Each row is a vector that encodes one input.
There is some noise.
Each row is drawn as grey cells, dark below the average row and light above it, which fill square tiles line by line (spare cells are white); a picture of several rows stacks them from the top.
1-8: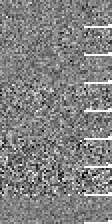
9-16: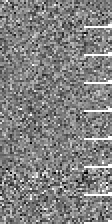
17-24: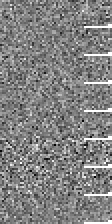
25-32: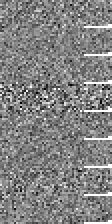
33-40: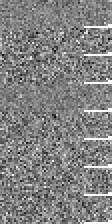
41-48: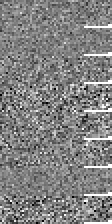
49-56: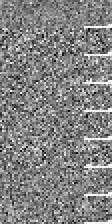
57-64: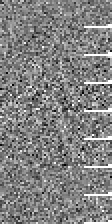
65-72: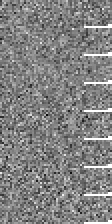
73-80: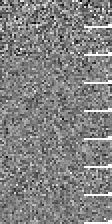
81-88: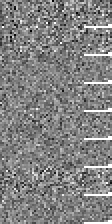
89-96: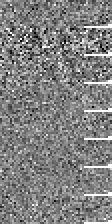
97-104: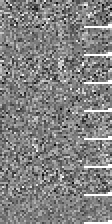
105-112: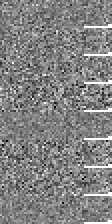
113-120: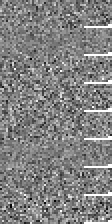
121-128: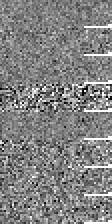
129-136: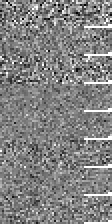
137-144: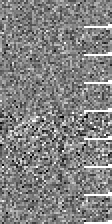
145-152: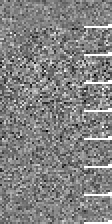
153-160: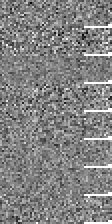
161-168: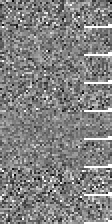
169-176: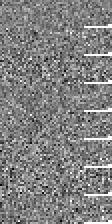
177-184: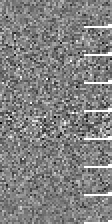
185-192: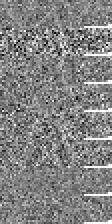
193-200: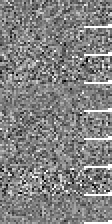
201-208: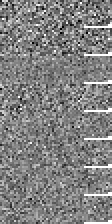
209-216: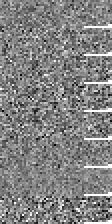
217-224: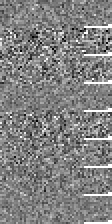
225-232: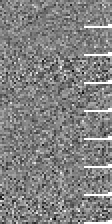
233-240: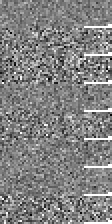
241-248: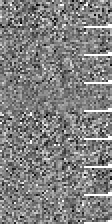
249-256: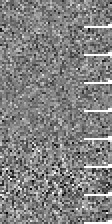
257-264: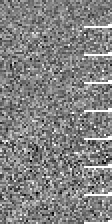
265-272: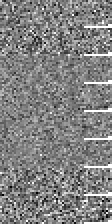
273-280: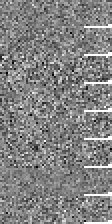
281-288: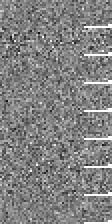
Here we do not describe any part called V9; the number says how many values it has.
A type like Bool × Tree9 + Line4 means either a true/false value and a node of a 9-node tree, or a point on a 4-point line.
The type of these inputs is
(Line6 + Tree8) × List2(V9) + List2(Line5).
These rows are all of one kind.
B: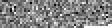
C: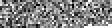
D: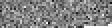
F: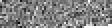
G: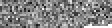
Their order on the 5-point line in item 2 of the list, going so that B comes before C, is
D, B, F, G, C.
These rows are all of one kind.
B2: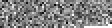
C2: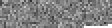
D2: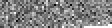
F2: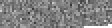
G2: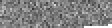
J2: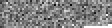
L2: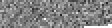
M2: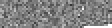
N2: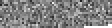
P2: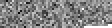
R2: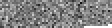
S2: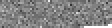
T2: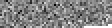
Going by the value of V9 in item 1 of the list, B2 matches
D2, F2, J2 and R2.
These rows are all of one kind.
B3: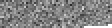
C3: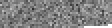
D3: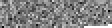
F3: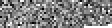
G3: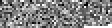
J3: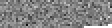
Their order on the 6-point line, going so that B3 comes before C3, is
B3, F3, G3, D3, C3, J3.
